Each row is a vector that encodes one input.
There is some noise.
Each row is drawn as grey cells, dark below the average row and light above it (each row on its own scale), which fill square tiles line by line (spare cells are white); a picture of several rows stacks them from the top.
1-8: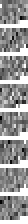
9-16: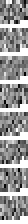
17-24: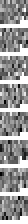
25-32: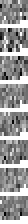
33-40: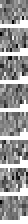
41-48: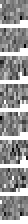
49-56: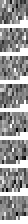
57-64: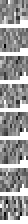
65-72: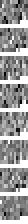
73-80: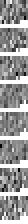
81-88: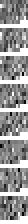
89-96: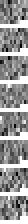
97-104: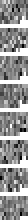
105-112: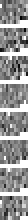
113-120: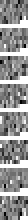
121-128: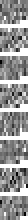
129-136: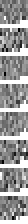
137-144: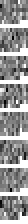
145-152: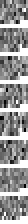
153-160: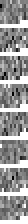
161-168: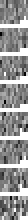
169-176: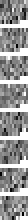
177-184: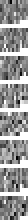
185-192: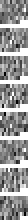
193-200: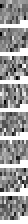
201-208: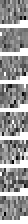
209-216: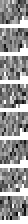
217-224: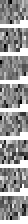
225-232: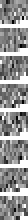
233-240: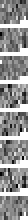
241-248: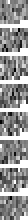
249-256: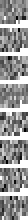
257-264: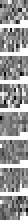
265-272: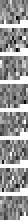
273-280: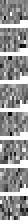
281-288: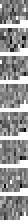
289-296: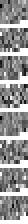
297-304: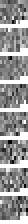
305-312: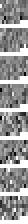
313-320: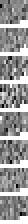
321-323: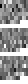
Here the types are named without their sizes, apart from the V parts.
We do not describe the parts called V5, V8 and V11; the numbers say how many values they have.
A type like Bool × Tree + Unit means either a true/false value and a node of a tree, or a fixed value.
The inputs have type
(Bool × Bool × Bool × Bool + Line × (Line + V8) × V5) × V11.
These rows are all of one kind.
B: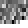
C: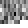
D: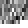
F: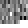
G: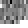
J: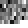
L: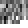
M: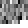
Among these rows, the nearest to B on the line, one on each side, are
D and G.
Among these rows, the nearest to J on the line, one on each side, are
L and M.
